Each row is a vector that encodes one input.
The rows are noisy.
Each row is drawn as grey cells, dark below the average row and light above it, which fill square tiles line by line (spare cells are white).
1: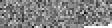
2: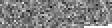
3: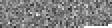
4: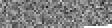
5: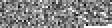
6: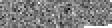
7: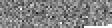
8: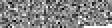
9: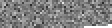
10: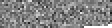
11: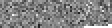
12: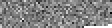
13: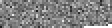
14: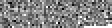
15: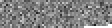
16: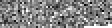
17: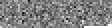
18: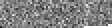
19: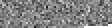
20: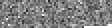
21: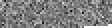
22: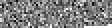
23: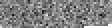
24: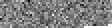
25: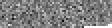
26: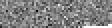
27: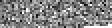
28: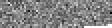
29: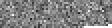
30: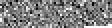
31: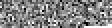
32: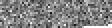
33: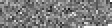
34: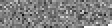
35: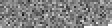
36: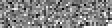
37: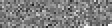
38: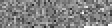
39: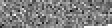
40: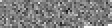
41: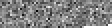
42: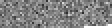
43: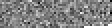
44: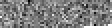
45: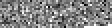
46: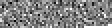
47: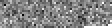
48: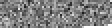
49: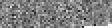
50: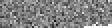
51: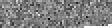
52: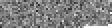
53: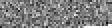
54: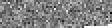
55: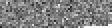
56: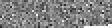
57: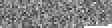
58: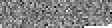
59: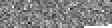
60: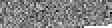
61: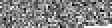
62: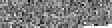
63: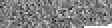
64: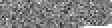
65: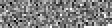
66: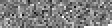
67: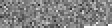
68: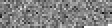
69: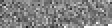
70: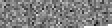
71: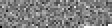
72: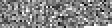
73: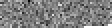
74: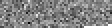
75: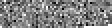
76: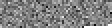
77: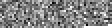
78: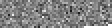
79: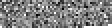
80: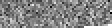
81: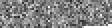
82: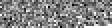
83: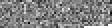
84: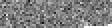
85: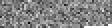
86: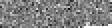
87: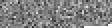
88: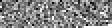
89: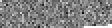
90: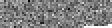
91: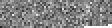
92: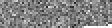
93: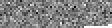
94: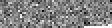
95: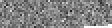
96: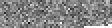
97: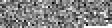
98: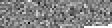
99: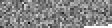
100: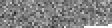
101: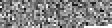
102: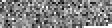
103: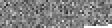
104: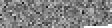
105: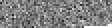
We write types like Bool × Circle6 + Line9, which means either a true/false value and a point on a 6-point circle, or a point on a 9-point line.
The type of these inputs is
(Bool × Bool × Bool × Bool + Label6) × Line3 × Line3.
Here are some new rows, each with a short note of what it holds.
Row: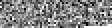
one of 6 labels and a point on each of two 3-point lines
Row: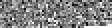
one of 6 labels and a point on each of two 3-point lines
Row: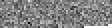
a point on each of two 3-point lines and four true/false values
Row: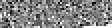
one of 6 labels and a point on each of two 3-point lines
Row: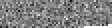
a point on each of two 3-point lines and four true/false values
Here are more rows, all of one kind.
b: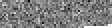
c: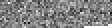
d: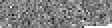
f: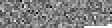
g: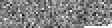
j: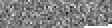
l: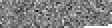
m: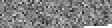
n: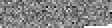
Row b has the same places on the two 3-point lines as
d, j and l.
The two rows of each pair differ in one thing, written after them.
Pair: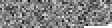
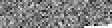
one of the four true/false values
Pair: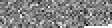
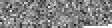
one of the four true/false values
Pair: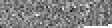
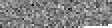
one of the four true/false values
